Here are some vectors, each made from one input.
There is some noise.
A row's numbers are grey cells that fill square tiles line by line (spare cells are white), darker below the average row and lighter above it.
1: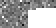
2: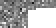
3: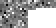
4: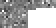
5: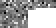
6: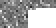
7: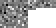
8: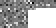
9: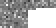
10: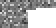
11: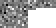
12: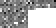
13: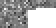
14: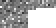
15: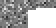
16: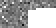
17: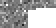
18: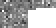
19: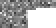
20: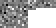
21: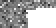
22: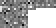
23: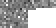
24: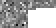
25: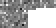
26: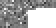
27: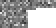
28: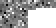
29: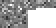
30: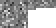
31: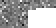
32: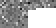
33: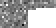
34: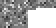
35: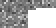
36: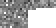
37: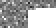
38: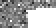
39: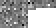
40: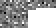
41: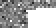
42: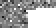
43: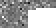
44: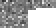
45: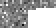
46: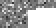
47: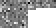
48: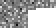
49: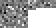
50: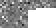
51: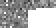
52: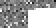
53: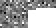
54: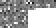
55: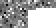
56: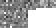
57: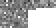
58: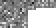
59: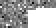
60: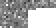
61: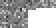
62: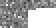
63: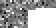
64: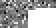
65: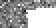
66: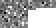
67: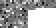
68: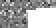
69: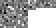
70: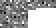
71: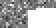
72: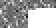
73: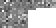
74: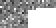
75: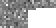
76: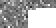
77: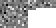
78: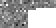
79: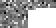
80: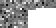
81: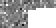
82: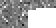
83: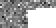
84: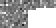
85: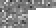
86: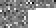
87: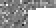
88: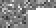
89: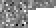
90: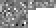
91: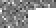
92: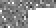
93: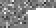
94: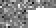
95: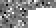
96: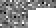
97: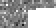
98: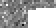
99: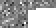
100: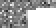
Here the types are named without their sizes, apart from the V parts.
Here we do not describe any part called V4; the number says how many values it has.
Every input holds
a point on a line, together with either a fixed value, or four true/false values and a value of V4.
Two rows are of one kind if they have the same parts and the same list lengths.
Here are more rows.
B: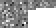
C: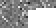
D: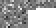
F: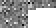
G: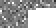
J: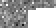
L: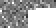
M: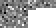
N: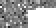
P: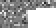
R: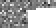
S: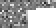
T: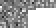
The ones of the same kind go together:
B, C, D, F, G, J, L, N, P, R, S, T
M

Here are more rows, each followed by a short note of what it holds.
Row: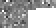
a point on a line, four true/false values and a value of V4
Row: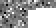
a point on a line
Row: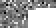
a point on a line
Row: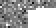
a point on a line, four true/false values and a value of V4
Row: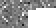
a point on a line, four true/false values and a value of V4
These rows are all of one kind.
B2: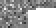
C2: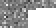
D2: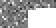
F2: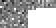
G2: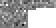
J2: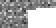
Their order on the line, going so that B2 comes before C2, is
B2, J2, F2, C2, G2, D2.
